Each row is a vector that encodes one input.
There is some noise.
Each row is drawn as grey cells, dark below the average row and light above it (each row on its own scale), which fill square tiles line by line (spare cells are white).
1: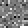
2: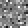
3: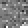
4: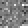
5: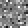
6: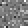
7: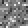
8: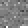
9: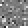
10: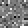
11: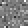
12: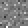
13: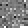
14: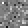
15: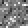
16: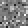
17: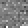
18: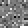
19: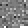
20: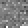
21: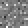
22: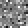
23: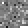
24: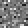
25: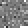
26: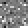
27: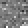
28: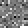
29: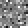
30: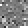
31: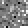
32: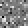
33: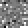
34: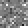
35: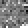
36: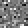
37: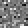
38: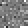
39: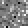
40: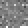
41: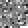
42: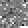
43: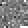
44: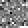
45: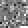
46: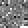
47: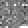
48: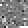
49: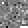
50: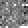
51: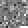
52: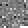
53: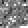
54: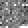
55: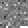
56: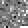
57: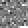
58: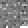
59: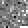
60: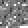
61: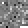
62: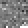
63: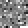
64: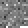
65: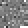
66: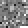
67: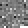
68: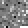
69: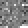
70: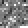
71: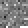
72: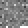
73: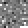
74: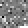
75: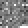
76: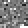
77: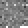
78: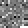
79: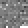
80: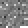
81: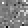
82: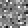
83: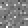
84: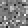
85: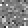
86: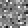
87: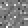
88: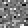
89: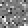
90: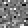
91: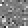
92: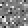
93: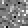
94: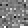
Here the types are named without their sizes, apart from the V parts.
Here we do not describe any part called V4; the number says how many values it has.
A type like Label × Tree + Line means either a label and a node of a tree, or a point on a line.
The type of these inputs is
List(Bool × V4).
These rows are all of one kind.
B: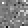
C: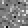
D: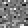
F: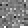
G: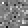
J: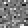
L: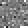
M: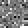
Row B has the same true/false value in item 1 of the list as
C and G.
